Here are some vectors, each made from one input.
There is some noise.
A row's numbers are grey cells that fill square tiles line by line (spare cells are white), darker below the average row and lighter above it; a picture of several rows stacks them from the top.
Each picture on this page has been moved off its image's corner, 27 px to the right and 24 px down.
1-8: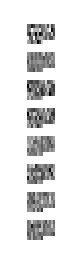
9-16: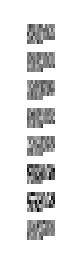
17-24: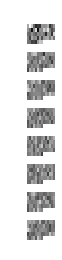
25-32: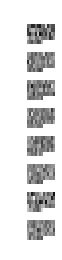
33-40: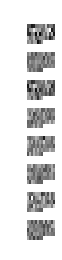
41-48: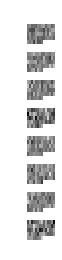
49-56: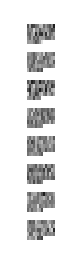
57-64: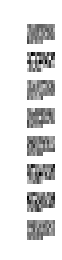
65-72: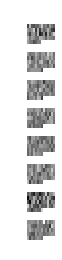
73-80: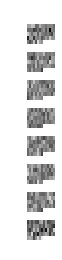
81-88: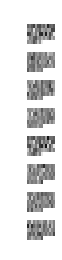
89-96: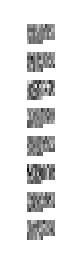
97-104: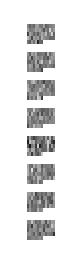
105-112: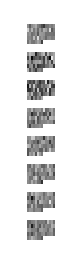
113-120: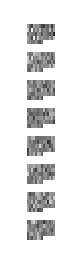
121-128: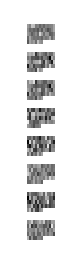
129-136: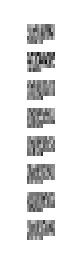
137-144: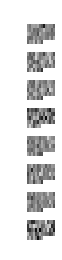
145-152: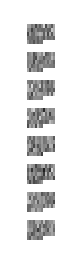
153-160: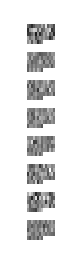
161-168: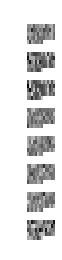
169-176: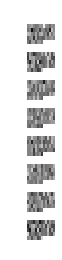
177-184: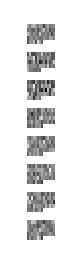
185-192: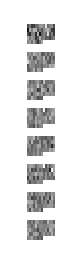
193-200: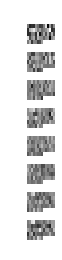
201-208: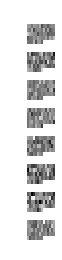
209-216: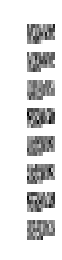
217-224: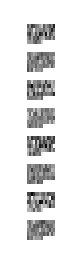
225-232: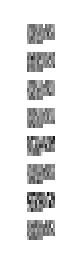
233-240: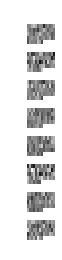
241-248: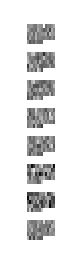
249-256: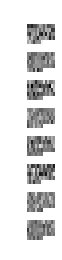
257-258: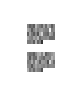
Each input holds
either one of 6 labels and a true/false value, or a list of up to two points on a 6-point circle.
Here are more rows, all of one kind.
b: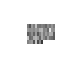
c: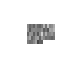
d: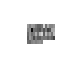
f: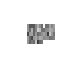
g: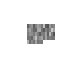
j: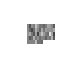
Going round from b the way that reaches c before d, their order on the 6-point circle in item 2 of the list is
b, c, d, f, j, g.
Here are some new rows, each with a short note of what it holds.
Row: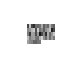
one of 6 labels and a true/false value
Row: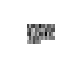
one of 6 labels and a true/false value
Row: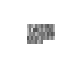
a list of one item
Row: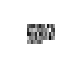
one of 6 labels and a true/false value
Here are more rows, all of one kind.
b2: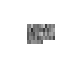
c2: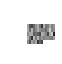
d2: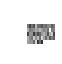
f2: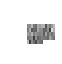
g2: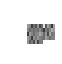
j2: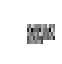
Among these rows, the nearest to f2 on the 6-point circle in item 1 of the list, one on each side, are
c2 and g2.
